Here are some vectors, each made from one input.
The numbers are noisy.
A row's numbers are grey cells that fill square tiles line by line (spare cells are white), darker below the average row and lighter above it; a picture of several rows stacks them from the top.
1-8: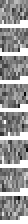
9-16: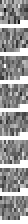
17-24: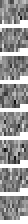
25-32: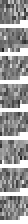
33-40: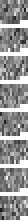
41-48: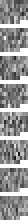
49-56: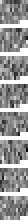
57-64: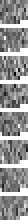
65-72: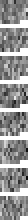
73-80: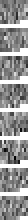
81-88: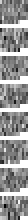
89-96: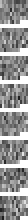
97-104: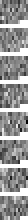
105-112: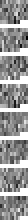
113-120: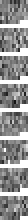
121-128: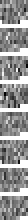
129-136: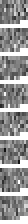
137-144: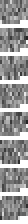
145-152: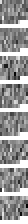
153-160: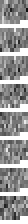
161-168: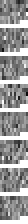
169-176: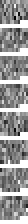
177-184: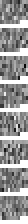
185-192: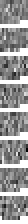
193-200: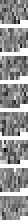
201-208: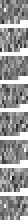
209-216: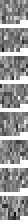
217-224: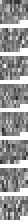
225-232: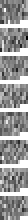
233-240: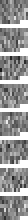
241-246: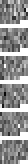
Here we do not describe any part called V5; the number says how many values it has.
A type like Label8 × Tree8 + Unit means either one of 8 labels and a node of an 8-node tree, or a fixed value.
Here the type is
Circle9 × (Line12 + List2(V5)).
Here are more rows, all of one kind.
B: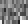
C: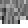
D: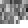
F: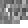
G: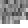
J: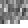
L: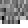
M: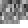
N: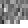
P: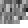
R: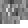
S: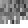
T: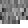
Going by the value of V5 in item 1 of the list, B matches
M and S.
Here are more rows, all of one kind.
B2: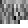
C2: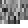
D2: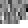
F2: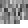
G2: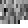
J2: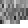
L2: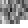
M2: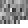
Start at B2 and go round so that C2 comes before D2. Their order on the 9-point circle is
B2, C2, G2, F2, M2, D2, L2, J2.
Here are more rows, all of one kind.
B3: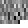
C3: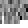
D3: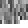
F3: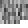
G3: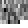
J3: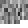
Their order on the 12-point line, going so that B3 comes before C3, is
B3, G3, D3, J3, F3, C3.
